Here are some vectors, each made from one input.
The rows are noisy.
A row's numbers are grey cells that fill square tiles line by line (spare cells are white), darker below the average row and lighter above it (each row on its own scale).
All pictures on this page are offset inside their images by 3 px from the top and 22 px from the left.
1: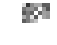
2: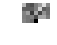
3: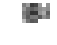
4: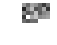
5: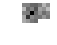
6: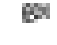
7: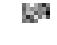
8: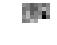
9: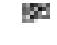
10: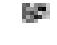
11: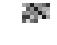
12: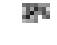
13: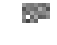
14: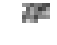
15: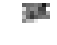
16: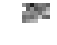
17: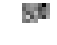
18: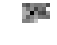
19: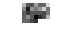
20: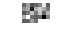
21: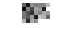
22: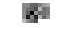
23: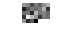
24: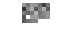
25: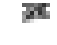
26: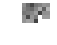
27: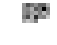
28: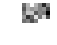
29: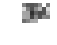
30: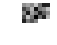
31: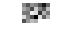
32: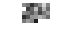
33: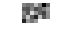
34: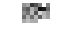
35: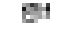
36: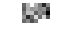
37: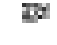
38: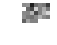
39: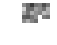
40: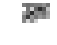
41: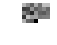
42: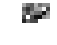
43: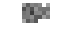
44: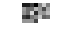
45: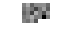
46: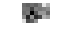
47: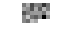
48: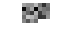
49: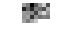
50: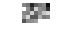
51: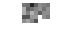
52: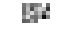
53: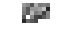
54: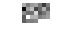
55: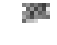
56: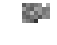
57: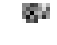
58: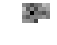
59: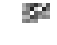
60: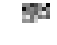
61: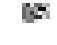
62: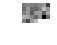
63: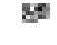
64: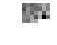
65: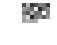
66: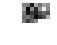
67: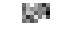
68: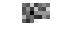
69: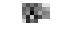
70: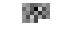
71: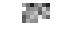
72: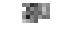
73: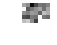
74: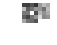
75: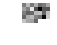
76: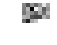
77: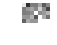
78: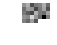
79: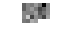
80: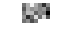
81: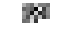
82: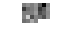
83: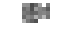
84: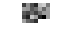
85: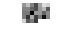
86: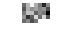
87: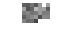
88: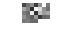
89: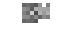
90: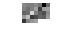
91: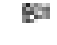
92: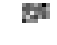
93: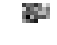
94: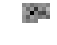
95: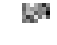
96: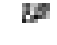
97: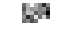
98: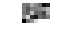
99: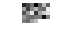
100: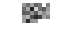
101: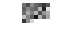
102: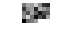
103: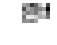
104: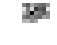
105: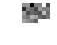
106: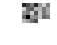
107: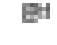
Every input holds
either a fixed value, or two labels (each one of 9).
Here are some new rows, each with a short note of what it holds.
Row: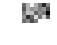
a fixed value
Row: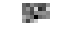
two labels (each one of 9)
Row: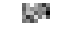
a fixed value
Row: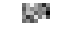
a fixed value
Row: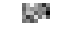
a fixed value
